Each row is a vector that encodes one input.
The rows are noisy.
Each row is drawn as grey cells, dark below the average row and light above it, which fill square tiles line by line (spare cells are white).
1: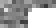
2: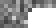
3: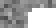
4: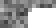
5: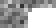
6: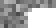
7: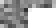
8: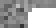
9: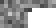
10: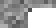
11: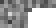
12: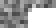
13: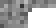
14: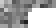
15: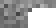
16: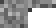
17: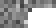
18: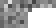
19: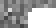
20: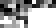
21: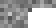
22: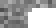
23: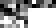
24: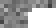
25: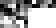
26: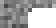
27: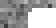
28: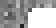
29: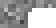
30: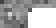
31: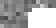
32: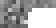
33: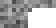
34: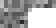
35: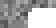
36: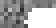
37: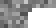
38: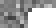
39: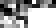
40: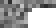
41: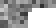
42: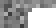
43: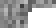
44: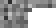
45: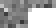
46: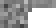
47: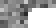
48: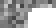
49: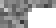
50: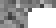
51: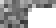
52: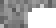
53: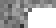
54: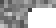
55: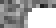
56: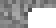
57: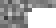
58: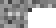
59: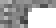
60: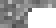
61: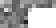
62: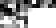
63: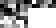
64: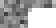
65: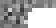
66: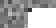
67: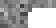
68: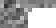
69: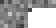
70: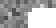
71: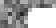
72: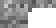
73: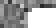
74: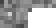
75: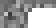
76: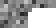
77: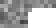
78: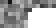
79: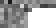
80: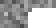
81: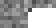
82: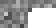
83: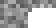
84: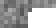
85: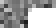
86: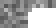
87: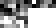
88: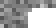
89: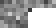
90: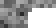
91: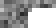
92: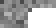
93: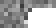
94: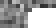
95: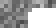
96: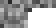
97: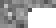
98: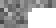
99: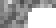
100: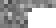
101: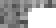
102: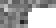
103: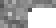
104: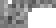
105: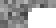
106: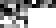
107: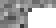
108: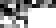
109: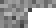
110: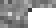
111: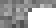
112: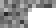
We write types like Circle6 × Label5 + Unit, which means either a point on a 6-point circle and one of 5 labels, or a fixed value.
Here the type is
Bool × Tree14 + Unit.
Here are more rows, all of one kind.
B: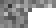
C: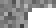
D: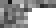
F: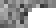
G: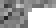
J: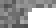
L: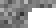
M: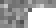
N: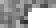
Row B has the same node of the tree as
C and G.
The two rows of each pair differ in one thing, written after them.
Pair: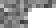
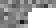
the true/false value
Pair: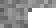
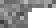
the node of the tree
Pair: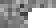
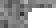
the true/false value
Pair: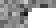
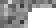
the node of the tree
